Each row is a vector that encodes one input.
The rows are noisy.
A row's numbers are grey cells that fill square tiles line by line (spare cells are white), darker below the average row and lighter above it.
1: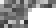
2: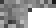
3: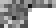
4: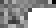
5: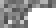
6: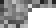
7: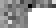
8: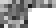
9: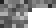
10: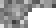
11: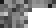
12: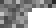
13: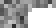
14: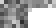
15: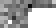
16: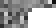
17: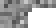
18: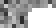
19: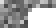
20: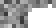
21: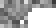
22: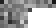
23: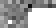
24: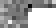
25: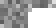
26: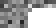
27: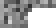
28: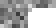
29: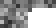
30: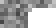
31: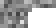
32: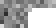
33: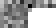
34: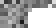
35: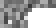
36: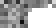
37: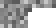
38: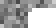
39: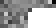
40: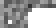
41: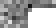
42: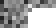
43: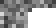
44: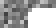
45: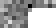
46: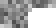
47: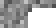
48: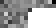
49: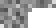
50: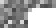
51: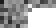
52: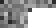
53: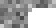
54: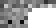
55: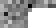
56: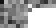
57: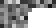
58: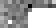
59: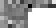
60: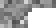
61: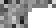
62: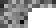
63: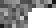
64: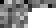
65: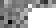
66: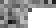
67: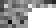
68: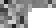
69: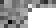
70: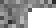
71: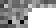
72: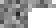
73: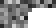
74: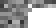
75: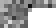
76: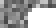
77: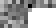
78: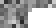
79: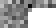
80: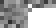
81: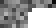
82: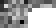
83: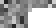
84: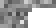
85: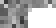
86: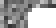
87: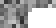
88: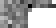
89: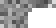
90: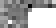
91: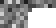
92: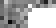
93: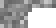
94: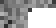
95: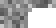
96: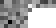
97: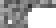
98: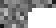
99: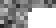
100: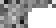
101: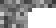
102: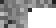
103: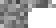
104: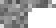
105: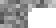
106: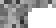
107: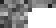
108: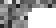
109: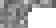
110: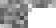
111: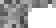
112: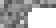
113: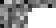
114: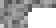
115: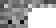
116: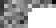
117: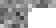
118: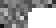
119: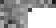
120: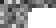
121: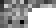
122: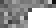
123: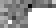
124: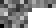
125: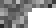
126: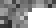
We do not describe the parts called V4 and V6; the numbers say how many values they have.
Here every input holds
a point on a 5-point line, together with either a true/false value and a value of V6, or a value of V4.
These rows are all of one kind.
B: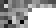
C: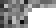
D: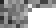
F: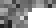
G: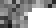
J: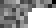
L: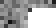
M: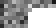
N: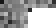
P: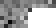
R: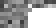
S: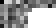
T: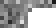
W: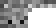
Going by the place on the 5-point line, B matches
C, M, R and W.
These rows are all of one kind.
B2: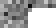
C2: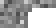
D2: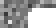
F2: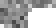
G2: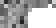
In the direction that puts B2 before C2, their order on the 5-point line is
B2, D2, C2, F2, G2.
